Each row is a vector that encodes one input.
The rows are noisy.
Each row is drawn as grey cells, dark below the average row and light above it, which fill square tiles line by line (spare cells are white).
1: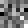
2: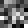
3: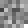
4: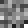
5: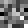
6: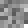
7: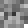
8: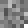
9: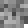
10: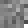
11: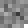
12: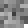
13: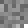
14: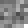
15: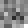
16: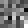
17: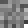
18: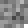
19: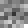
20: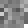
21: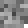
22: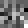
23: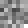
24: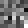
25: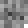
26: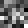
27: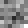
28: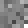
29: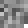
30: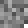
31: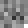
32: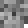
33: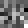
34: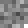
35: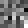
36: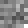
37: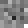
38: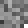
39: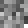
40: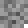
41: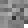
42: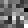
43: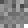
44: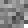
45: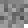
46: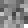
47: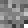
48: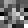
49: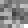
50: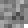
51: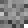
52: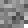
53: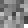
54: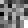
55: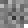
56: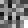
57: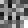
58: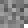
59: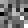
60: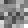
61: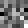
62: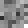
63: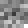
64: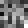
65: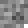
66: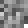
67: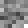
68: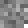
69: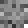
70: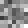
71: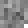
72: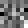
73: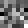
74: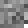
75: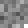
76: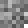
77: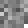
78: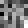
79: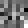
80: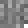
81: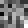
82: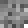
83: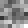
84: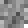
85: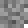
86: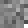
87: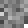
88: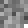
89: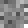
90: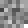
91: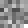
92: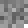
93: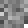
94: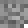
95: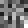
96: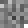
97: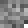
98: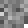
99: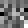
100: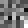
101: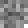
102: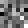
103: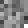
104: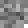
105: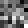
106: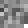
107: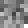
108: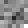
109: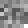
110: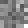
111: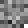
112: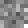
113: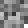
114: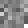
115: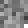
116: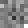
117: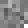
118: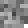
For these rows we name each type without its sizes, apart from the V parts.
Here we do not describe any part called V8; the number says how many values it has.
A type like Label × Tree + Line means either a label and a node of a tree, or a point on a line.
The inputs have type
Line + (Tree + Unit) × V8.
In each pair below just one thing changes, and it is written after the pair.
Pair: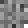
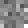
the value of V8
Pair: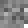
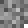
the value of V8
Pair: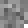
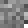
the value of V8
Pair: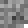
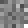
the node of the tree
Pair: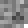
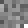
the node of the tree
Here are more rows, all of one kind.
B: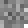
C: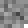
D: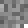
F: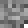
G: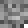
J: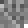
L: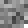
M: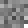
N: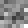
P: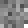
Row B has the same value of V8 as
F, G and P.
